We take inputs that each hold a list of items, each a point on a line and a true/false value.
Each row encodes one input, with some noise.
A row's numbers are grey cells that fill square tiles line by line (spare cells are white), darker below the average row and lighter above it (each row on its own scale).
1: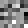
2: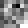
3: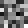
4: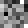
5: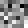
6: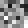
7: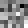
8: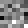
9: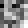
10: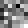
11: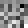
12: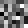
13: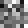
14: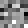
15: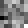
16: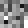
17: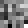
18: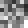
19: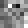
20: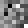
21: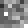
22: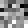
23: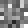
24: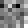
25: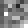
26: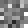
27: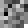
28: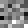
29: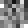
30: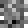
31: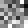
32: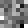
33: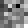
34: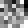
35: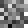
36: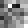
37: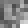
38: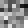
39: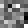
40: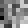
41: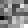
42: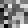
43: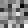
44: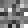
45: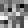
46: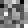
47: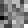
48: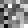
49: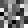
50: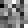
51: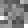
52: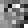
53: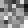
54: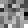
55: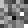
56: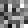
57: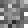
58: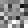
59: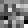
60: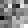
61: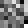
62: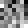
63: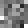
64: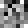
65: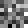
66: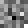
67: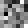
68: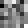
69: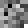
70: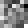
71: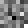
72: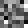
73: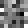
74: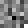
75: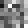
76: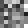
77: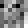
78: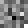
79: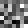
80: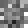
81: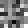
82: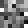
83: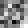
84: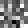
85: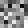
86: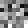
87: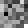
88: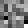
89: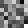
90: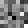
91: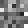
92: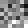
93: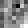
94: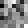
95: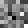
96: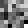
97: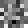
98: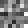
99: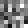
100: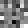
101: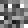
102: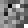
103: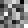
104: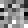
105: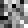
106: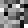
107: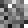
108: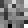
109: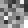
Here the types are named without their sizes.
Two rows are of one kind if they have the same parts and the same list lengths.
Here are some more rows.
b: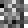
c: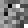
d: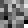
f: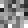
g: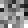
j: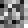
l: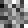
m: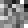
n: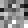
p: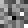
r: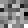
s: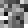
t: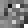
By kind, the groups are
b, d, j, l
c, f, g, m, n, r, s, t
p

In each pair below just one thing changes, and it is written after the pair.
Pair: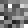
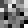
the place on the line in item 1 of the list
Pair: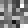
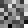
the place on the line in item 2 of the list
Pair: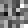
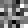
the true/false value in item 2 of the list
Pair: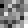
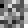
the place on the line in item 1 of the list
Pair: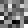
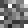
the true/false value in item 2 of the list
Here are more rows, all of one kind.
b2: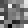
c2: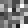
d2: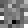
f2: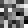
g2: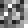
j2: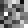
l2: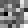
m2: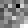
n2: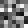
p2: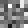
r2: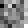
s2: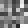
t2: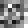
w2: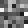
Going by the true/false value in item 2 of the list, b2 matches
l2, m2 and p2.
